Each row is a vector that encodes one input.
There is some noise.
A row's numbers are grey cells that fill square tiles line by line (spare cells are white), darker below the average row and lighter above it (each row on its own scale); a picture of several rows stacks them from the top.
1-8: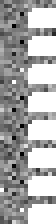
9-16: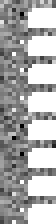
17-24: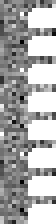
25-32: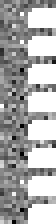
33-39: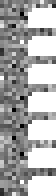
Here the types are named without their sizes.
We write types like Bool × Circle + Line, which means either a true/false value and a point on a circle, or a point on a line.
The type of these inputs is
Bool × (Circle + Unit).
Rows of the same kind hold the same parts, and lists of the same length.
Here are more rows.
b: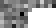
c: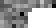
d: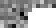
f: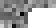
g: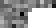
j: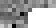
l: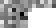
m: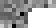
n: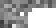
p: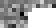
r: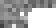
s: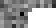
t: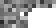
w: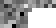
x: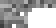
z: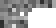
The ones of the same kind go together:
b, c, d, g, l, n, p, r, s, w, x, z
f, j, m, t

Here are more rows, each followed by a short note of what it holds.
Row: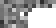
a true/false value
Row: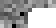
a true/false value
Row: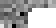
a true/false value
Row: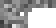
a point on a circle and a true/false value
